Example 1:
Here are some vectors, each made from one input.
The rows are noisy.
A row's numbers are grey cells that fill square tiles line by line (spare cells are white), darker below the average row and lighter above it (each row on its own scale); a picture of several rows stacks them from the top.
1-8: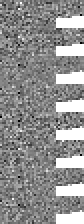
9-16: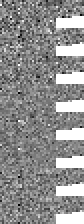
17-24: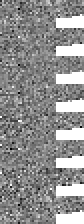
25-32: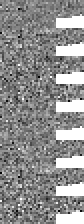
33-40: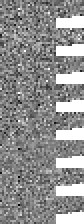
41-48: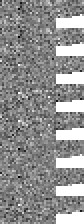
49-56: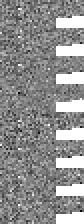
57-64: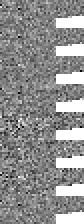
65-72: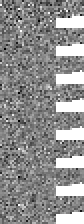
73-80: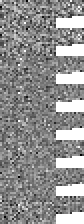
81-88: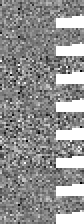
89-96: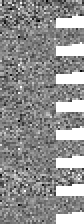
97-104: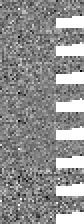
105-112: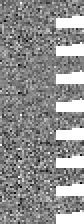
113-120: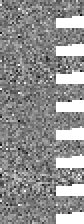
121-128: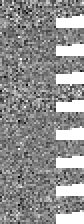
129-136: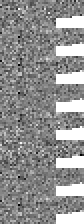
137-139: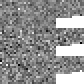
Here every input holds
a list of up to two points on a 13-point circle.
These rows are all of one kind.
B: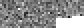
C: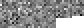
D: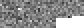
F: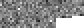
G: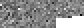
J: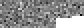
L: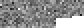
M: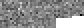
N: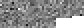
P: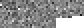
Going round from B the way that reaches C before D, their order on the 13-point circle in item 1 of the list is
B, J, F, M, C, L, N, P, G, D.
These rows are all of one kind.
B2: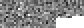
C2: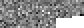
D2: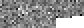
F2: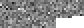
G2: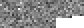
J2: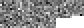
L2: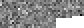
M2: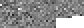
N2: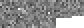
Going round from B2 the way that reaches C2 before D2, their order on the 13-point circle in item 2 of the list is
B2, J2, M2, G2, L2, F2, N2, C2, D2.
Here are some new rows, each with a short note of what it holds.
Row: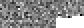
a list of two items
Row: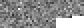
a list of two items
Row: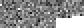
a list of two items
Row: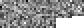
the empty list
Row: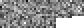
the empty list
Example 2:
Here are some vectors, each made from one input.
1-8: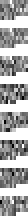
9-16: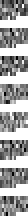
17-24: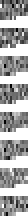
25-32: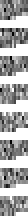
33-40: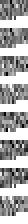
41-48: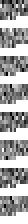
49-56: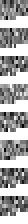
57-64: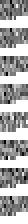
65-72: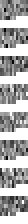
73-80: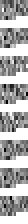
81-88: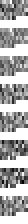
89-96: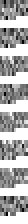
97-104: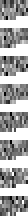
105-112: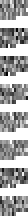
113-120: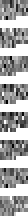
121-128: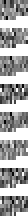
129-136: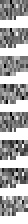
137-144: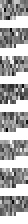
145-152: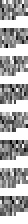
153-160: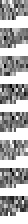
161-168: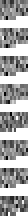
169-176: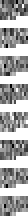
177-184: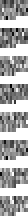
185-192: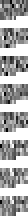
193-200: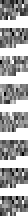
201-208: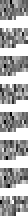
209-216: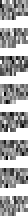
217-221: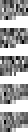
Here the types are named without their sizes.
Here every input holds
either a point on a circle, or a point on a line.
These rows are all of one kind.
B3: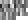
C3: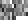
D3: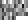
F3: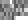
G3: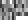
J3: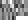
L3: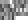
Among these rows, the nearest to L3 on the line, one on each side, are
F3 and J3.
